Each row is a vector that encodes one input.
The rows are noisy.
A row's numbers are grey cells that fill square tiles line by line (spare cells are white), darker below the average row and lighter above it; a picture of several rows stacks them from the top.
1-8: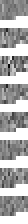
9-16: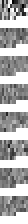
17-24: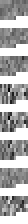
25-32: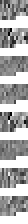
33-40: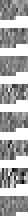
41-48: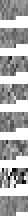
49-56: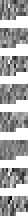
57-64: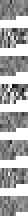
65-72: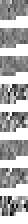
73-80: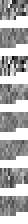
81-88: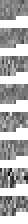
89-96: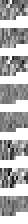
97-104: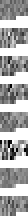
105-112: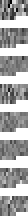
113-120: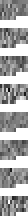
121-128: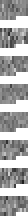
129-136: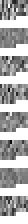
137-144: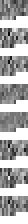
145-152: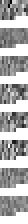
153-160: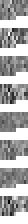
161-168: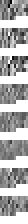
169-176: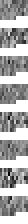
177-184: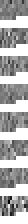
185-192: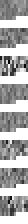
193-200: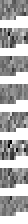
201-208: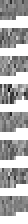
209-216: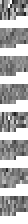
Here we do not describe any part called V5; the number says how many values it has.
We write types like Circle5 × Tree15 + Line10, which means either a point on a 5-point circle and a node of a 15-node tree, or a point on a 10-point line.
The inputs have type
(Circle8 + V5) × List3(Line9).
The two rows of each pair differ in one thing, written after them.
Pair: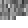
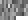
the value of V5
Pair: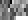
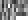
the place on the 9-point line in item 1 of the list
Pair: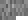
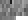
the value of V5
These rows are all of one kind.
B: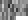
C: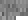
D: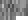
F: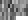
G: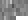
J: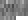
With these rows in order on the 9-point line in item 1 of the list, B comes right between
C and G.
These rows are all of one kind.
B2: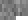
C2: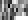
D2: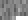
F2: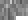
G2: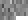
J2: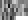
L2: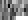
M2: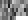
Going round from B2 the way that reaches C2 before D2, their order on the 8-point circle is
B2, C2, D2, G2, F2, J2, M2, L2.
